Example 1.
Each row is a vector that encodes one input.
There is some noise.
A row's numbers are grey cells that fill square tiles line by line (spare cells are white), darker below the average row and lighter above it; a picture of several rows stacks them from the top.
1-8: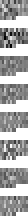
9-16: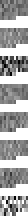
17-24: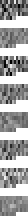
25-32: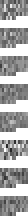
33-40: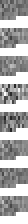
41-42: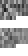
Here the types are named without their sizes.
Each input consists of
a point on a line.
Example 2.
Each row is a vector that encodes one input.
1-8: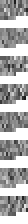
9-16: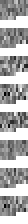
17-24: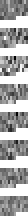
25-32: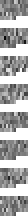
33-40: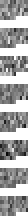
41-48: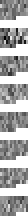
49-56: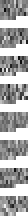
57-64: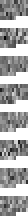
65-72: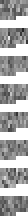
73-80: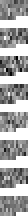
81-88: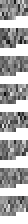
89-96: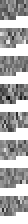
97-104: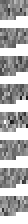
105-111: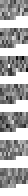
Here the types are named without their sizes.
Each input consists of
three true/false values.
